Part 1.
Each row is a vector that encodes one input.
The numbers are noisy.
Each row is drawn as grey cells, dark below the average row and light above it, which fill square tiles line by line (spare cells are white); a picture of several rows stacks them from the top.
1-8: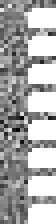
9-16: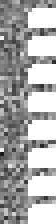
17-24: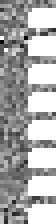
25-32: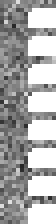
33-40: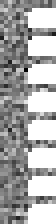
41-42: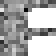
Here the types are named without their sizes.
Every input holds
a point on a line, together with either a fixed value, or three true/false values.
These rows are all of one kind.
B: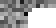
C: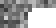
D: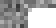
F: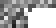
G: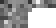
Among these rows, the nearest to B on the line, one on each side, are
C and D.
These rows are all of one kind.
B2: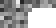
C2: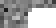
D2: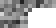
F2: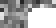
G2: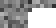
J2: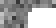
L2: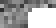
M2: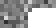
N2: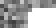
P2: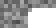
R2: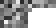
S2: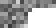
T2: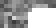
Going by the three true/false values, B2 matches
D2, R2 and S2.
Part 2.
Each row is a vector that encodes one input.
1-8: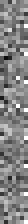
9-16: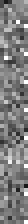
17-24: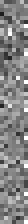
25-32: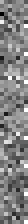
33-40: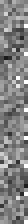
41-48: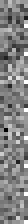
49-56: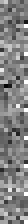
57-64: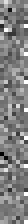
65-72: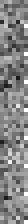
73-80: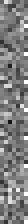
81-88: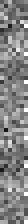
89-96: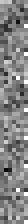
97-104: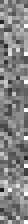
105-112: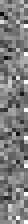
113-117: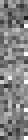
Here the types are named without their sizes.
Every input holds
a point on a circle and a point on a line.
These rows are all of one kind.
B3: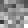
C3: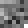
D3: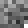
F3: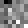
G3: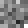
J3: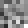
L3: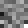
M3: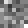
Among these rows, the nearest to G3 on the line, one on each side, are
C3 and D3.
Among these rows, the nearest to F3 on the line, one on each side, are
C3 and M3.
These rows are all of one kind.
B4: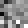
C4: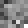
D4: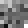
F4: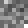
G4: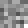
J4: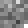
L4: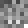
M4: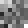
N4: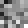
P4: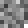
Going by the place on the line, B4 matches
D4, M4 and N4.
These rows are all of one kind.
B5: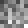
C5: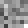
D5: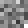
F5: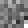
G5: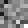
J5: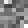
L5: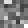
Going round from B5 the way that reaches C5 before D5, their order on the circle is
B5, C5, D5, F5, L5, J5, G5.
